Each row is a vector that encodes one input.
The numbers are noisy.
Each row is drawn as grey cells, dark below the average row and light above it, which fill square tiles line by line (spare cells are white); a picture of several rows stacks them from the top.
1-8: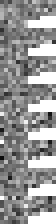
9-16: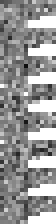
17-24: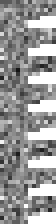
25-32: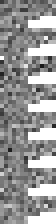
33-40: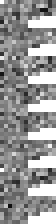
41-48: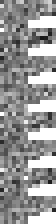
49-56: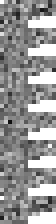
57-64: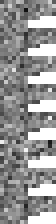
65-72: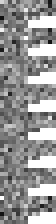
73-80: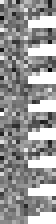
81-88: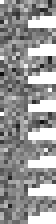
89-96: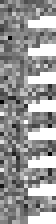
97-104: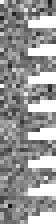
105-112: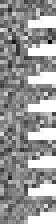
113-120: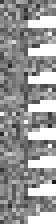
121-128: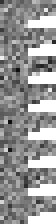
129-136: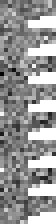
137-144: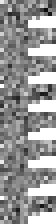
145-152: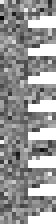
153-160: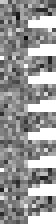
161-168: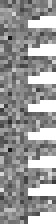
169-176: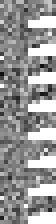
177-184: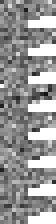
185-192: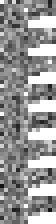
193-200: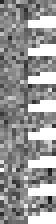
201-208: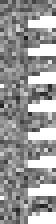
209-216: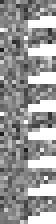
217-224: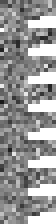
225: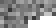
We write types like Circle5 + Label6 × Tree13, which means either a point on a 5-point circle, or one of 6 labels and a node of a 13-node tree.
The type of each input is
Bool × Circle6 + Circle15.
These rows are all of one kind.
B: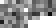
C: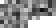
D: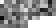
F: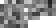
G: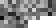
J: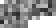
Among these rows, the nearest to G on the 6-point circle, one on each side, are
D and F.
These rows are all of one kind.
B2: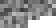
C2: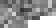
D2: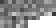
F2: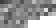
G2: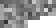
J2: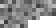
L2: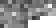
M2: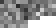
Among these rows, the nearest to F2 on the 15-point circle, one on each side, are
D2 and G2.
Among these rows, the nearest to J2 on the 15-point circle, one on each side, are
B2 and M2.
